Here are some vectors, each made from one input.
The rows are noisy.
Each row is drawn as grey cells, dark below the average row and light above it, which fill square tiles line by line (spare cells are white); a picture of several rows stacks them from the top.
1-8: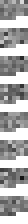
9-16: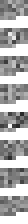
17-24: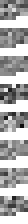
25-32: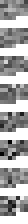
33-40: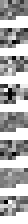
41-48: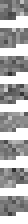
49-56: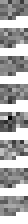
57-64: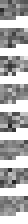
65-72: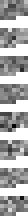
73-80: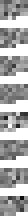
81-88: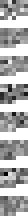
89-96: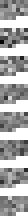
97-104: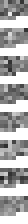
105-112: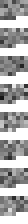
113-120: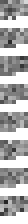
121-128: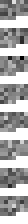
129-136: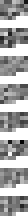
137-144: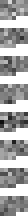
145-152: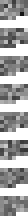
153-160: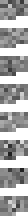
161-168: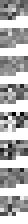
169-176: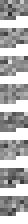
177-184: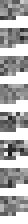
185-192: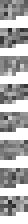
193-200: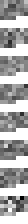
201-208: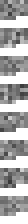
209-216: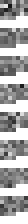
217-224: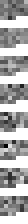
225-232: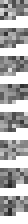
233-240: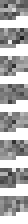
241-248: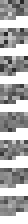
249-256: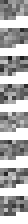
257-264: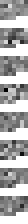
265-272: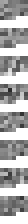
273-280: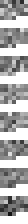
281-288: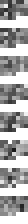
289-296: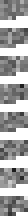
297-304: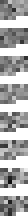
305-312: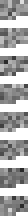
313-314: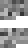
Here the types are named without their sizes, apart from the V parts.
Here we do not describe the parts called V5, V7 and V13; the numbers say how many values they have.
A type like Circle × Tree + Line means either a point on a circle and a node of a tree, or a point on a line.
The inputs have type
(Bool × Bool × Bool + V13) × V5 + List(Line) × V7.
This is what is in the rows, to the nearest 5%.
About 55% of them hold a value of V5, together with either three true/false values, or a value of V13. The rest hold a value of V7, together with a list of points on a line.
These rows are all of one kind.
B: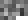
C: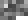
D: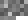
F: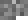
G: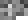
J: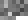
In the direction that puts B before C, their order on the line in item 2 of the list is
G, D, B, F, C, J.
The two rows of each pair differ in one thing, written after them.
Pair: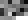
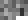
the place on the line in item 2 of the list
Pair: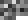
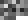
the place on the line in item 2 of the list
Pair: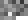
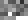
the place on the line in item 2 of the list
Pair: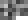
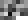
the place on the line in item 1 of the list
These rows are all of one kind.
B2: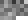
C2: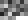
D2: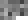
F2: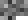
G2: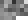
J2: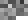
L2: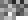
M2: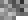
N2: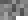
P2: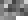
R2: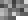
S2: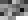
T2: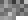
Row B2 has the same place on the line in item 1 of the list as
C2, J2 and T2.
